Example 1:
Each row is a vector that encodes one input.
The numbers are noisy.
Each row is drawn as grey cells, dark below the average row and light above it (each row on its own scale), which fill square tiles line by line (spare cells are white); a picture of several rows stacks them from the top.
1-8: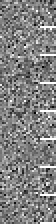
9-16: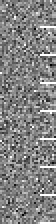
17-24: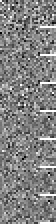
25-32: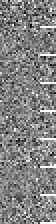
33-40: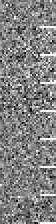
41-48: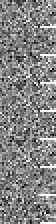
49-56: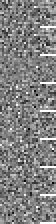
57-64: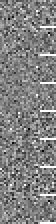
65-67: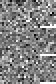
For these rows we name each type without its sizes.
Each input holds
either a point on a circle, or a fixed value, or three true/false values.
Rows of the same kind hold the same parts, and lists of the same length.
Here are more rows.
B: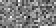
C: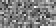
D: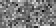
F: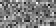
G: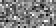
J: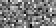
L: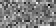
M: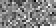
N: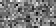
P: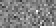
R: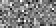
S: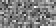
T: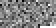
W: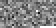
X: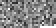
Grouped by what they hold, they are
B, C, D, F, J, L, M, N, S, T, X
G, P, W
R

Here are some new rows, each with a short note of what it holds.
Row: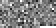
a fixed value
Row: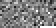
a point on a circle
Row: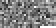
three true/false values
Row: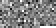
a fixed value
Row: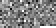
a fixed value
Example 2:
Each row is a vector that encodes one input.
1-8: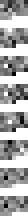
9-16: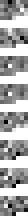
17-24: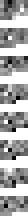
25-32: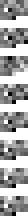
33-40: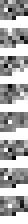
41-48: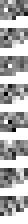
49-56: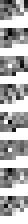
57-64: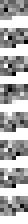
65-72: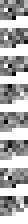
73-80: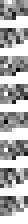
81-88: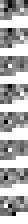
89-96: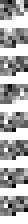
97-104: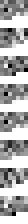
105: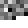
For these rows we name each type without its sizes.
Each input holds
a true/false value, together with either a fixed value, or a node of a tree.
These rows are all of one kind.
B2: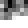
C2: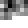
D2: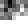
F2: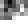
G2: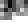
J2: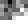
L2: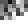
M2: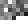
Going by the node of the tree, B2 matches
C2 and G2.
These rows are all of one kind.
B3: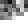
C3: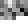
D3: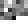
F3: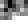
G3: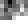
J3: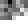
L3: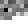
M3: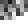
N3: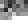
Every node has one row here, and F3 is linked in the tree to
G3 and N3.
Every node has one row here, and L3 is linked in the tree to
C3 and D3.
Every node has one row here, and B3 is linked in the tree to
J3 and M3.
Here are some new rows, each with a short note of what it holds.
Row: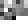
a node of a tree and a true/false value
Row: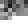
a node of a tree and a true/false value
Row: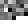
a node of a tree and a true/false value
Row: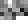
a node of a tree and a true/false value
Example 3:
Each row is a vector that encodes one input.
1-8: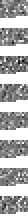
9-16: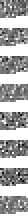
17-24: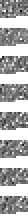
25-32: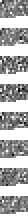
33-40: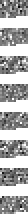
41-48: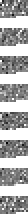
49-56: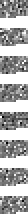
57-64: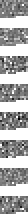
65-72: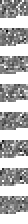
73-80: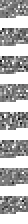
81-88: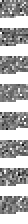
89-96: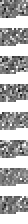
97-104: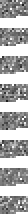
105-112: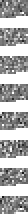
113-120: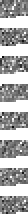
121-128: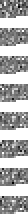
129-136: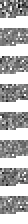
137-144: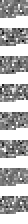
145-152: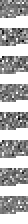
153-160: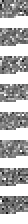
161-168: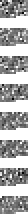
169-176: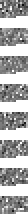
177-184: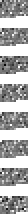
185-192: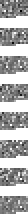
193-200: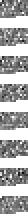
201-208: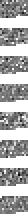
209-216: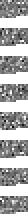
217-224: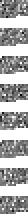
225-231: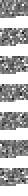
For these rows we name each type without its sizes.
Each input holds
either a point on a circle, or a fixed value, or four true/false values.
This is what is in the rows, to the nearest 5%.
About 30% of them hold a point on a circle. About 5% of them hold a fixed value. The rest hold four true/false values.
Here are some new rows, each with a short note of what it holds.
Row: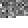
four true/false values
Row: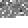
a point on a circle
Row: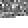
a point on a circle
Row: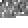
a point on a circle
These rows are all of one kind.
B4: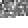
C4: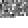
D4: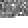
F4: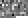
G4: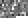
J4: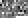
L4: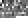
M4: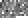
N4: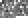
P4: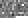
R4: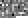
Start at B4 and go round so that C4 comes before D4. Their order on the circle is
B4, N4, J4, L4, R4, F4, G4, P4, M4, C4, D4.
